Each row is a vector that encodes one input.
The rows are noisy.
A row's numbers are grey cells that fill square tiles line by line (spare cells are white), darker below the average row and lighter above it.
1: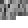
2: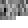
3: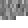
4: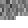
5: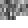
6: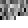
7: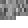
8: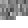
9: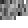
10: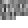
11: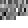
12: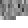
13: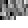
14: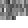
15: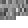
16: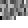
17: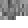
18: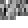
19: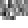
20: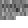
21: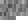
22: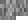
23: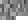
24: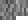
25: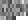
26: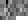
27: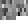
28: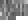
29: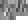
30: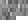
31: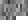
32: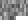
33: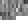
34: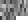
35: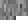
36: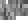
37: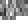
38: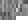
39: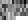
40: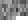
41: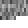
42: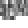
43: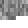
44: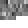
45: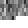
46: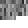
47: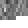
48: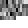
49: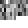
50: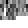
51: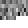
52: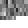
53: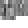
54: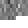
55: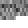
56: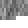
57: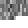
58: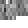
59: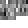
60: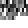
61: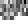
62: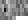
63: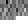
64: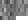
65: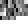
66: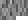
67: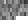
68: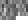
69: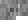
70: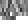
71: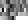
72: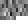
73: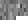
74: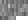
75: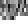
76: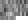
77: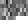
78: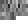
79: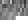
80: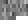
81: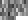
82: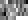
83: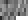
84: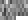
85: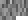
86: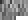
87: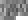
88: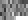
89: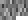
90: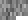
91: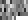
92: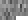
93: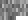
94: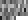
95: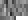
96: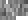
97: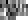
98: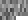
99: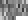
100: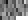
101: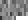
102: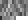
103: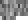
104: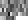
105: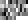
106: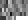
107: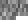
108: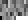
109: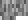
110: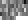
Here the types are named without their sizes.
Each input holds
a label, together with either a label, or a point on a line.
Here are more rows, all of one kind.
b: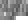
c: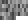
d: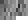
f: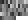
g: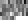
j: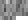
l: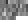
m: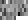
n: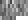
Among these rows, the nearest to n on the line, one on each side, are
d and j.
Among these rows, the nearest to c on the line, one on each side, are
b and g.
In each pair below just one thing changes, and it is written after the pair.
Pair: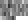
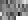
the label
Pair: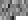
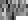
the place on the line
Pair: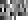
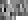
the place on the line
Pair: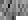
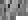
the place on the line
